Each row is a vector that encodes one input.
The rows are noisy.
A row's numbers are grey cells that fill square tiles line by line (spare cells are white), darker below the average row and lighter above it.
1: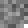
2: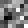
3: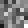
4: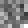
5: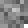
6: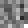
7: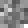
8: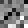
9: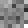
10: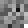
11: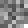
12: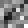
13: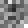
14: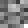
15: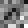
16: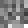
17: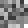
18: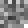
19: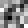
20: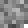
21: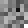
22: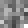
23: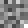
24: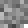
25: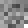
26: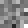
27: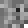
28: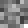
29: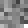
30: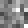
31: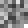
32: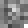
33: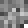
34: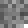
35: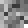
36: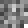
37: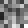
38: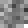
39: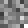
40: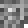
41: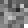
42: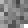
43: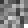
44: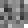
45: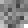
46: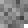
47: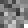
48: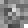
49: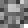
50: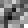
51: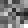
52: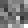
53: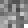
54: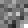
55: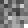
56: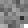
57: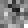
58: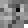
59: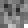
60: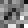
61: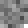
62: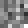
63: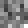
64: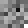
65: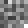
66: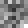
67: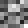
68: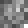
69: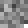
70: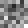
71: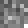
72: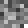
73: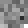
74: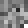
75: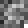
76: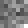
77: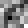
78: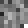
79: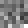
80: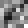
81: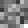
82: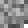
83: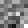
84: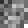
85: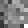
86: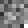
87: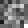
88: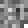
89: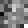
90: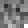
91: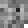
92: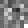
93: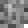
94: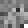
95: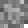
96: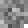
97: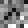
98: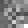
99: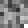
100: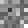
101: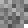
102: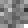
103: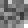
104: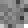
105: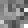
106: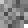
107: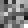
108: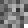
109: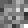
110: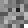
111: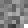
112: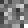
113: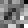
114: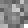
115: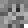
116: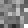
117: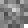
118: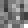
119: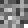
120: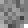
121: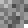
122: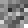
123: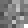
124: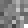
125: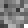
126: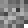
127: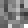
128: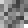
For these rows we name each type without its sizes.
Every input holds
a true/false value, together with a list of points on a line.
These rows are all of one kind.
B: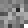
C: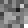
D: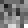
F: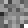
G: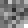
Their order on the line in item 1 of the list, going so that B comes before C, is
B, C, F, D, G.
